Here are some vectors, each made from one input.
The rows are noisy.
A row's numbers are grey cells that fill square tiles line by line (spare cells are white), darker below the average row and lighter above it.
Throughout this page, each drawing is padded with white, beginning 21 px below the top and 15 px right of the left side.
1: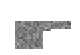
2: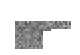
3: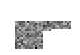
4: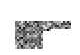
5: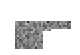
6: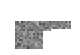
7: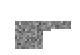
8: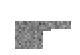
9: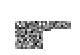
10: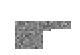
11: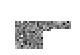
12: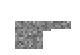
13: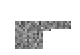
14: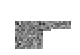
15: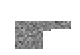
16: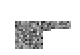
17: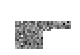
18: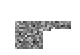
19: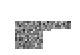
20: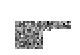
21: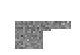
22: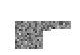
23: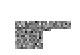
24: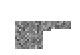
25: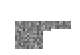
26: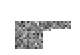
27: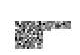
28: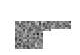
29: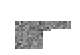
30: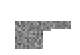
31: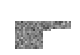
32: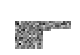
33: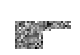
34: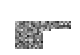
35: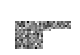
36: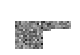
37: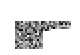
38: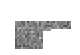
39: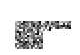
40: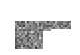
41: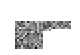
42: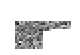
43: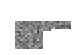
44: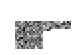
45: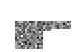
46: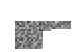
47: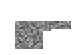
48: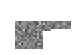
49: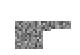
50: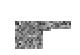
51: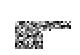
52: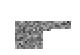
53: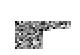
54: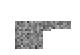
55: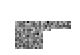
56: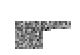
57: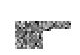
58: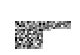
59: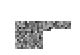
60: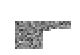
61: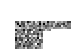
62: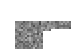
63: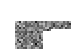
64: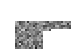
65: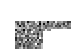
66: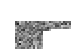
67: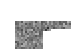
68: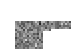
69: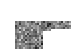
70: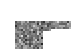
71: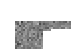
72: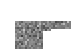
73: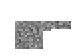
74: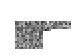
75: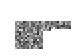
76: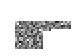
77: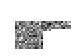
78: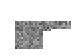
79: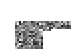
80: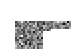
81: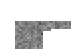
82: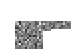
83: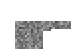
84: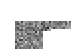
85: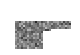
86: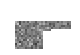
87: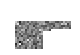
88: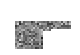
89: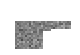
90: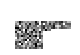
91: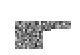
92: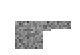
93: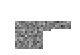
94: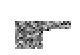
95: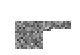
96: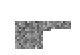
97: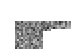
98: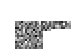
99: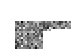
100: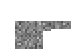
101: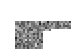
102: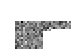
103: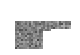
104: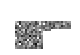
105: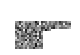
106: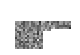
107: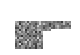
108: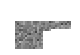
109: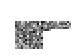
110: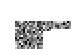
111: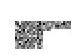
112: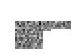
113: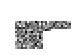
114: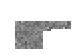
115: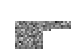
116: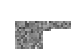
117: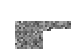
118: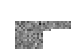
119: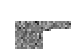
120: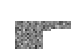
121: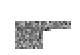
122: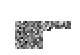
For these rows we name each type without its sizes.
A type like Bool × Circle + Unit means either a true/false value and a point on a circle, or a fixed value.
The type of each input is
Bool × (Circle + Unit).
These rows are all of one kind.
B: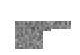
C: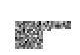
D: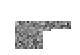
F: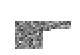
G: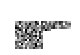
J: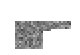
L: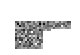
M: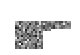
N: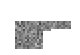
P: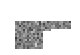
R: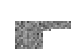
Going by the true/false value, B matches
N, P and R.
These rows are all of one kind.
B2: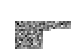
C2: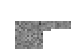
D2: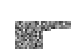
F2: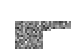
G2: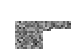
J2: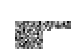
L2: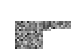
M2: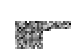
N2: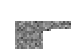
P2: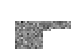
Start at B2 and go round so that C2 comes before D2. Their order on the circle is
B2, P2, G2, N2, C2, M2, D2, F2, L2, J2.
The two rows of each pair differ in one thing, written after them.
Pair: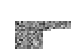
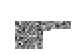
the place on the circle
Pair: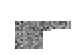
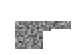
the place on the circle
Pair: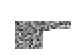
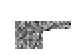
the place on the circle
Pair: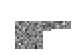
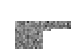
the place on the circle
